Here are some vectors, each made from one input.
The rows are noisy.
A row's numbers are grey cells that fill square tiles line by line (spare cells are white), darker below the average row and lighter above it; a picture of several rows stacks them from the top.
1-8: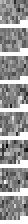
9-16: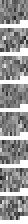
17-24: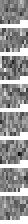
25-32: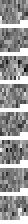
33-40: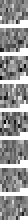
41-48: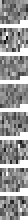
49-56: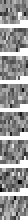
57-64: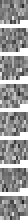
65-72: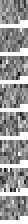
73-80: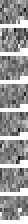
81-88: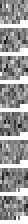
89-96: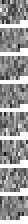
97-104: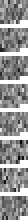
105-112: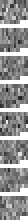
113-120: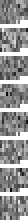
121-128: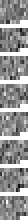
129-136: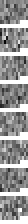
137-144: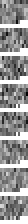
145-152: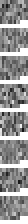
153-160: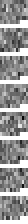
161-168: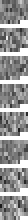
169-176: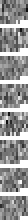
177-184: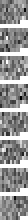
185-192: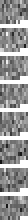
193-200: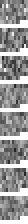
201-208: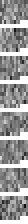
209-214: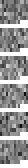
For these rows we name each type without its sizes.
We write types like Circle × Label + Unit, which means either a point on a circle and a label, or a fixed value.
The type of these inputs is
Bool × Line + Circle.
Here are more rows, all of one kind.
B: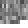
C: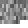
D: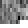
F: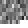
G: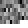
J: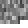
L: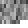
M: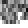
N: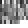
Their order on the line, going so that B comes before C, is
N, M, F, G, J, D, B, C, L.
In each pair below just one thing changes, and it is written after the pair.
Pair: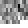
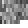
the true/false value
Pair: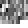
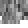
the true/false value
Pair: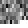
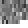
the place on the line
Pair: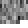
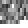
the true/false value
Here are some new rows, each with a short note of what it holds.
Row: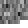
a point on a circle
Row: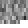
a point on a line and a true/false value
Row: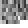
a point on a line and a true/false value
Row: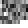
a point on a circle
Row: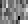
a point on a line and a true/false value
